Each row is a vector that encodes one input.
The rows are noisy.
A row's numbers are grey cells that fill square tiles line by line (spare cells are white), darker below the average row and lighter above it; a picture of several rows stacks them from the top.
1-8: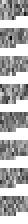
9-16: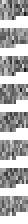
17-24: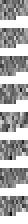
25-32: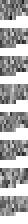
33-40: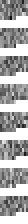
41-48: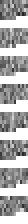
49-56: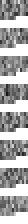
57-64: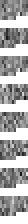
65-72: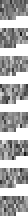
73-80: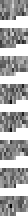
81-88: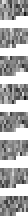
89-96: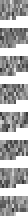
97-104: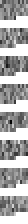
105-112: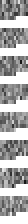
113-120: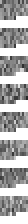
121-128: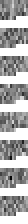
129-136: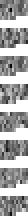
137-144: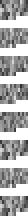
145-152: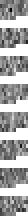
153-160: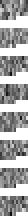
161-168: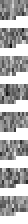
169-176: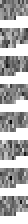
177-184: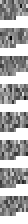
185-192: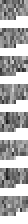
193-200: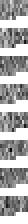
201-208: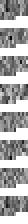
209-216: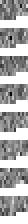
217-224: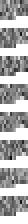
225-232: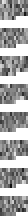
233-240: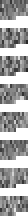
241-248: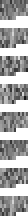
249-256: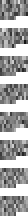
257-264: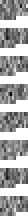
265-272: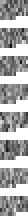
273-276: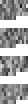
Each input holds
a node of an 18-node tree.
